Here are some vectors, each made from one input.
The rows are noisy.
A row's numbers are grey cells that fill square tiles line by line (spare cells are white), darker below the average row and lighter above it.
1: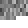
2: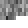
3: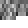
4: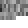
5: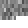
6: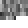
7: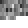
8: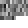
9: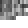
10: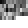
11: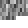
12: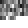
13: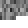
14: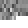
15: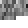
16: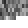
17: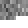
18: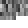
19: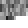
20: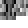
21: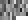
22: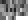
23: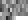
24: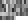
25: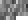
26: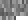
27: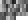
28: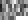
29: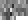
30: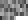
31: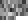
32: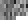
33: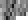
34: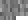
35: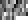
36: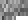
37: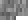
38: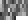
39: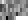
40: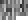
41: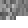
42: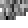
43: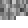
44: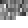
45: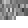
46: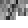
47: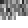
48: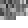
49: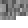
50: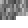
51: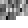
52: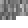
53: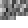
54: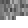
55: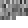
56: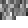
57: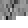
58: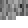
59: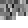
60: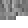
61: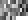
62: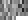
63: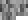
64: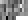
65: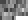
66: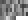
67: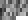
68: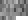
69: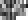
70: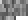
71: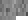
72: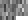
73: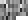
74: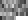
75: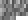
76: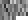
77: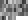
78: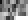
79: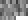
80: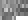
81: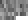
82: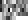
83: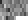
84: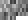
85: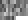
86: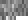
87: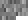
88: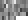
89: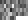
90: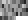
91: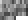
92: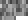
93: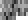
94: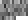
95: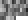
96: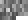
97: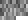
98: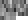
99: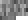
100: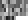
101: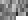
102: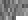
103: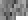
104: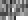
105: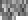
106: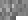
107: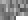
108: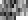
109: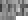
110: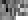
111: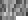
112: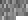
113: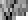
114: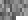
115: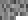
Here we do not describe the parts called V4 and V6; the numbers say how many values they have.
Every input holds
a point on a 5-point line and a value of V6, together with either a fixed value, or a true/false value and a value of V4.
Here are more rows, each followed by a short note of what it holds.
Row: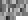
a point on a 5-point line, a true/false value, a value of V4 and a value of V6
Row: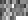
a point on a 5-point line and a value of V6
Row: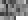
a point on a 5-point line, a true/false value, a value of V4 and a value of V6
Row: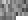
a point on a 5-point line, a true/false value, a value of V4 and a value of V6
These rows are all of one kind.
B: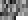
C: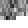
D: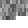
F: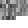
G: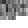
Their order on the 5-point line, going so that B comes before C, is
G, F, B, D, C.
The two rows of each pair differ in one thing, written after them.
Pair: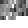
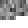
the value of V4
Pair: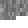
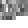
the value of V6
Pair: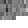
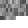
the value of V4
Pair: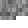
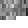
the place on the 5-point line
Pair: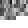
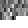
the value of V6
